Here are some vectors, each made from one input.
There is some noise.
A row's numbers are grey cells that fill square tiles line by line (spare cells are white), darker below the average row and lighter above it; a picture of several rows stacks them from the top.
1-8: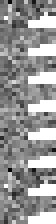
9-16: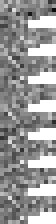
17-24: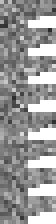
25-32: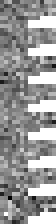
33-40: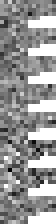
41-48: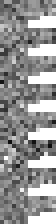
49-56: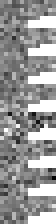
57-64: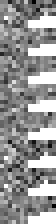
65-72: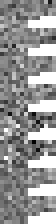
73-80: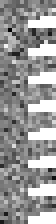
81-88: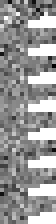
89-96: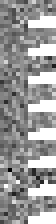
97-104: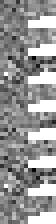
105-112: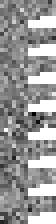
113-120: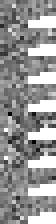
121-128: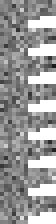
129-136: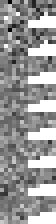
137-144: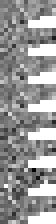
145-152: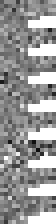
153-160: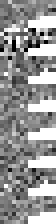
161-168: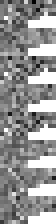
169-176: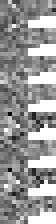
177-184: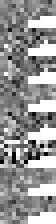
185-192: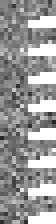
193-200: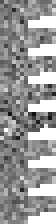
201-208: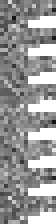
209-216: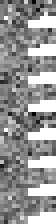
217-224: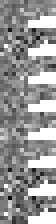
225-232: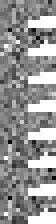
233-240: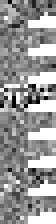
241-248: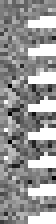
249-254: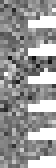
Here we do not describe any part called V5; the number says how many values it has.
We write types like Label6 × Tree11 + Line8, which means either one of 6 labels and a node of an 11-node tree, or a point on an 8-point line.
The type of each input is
List3(Bool × V5).
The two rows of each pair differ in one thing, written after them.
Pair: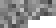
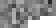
the true/false value in item 1 of the list
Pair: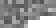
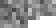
the value of V5 in item 1 of the list
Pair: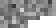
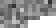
the true/false value in item 1 of the list
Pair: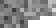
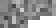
the value of V5 in item 1 of the list
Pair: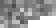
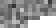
the value of V5 in item 1 of the list
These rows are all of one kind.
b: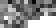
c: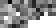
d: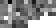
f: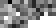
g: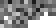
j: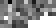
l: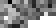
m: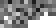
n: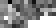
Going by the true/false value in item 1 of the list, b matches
g and m.
